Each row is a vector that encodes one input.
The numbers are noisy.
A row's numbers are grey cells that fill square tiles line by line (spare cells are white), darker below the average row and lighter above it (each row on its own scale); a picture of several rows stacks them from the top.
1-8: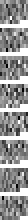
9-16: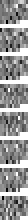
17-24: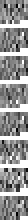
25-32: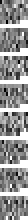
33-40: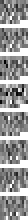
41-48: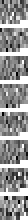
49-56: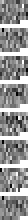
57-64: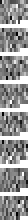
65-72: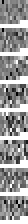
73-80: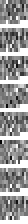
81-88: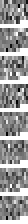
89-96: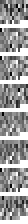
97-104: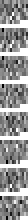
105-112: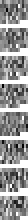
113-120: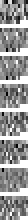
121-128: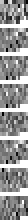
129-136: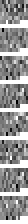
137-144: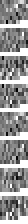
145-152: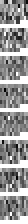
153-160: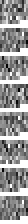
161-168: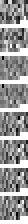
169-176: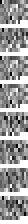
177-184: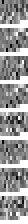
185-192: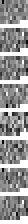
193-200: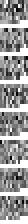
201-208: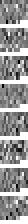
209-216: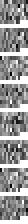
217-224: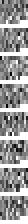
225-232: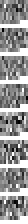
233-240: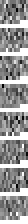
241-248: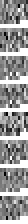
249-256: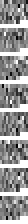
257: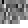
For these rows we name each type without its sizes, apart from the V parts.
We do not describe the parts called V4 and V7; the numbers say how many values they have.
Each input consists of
either a label and a value of V7, or a point on a line, or a value of V4.
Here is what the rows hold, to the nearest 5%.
About 55% of them hold a label and a value of V7. About 25% of them hold a point on a line. The rest hold a value of V4.
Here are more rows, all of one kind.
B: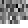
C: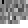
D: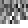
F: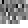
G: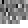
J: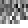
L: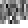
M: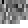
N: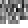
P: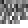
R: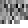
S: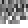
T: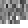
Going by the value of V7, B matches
C, F, G and M.
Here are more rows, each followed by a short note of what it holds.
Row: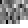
a value of V4
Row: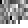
a value of V4
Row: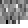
a value of V4
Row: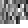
a point on a line
